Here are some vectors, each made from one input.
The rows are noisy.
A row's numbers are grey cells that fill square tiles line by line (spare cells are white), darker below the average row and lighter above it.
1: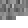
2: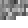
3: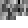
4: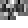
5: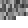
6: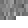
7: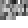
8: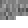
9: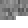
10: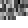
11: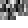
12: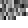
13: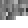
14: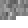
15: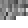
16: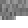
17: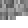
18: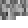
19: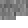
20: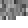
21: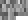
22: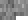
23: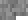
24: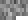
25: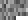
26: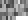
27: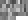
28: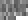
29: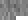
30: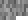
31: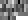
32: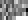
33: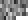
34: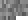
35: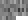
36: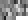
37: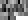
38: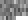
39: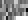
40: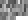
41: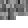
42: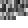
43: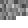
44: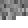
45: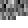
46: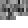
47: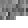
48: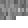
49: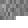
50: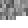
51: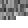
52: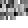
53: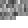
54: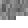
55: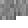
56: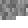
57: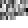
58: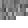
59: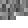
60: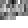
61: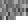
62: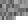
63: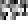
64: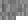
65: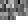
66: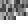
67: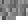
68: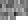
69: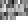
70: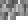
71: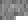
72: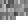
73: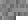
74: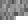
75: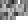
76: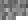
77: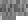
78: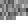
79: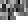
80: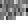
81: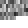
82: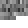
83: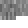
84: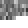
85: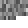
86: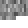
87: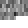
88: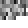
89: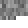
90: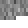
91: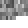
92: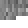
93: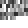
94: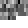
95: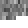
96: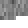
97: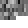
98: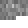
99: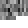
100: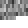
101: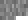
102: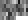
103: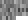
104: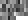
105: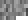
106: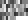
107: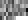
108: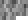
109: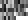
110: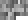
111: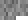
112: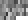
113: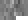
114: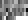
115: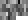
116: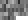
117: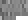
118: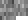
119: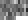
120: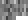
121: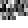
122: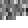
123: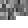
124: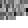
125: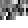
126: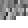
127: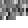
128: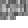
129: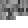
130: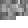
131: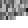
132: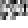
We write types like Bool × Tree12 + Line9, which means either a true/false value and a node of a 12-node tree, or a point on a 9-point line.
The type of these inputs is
Label12 × Line9.
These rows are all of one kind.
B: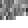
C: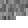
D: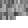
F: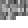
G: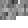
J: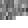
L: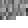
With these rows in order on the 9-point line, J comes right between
B and C.
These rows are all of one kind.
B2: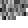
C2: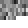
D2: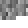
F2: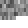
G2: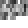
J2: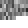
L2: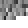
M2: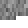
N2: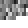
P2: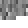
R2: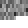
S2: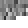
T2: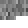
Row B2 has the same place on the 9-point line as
C2 and M2.
